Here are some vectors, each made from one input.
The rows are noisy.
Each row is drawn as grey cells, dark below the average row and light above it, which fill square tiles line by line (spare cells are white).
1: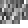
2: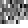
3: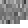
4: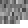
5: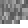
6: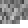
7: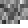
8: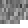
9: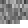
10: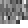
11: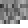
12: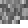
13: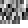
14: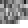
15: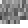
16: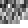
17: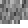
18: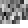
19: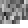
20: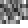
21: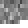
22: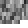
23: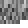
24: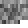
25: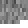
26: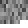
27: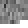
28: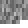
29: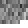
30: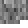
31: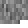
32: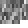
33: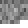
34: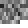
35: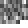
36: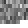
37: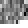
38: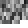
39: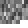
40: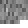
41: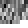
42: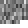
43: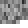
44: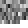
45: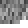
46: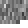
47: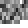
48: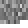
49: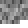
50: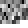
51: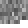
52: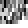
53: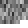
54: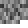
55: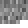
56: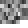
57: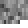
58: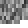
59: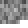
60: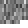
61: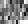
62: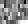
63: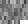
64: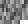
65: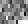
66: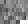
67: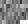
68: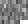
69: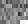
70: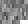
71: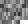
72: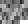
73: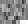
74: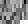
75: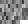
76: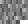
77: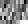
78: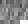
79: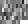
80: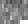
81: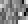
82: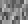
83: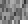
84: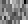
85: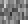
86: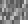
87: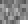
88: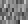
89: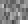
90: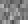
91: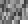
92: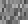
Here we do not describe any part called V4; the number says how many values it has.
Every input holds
a list of up to two items, each a true/false value and a value of V4.
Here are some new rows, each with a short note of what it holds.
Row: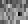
a list of one item
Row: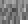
a list of two items
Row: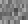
a list of two items
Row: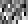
the empty list
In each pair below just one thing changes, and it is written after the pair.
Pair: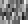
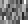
the true/false value in item 2 of the list
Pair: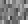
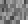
the value of V4 in item 2 of the list
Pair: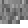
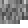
the value of V4 in item 2 of the list
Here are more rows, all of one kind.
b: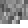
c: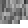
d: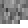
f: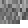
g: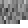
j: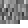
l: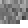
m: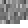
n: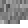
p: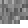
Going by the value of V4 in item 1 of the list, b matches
c, d, g and j.
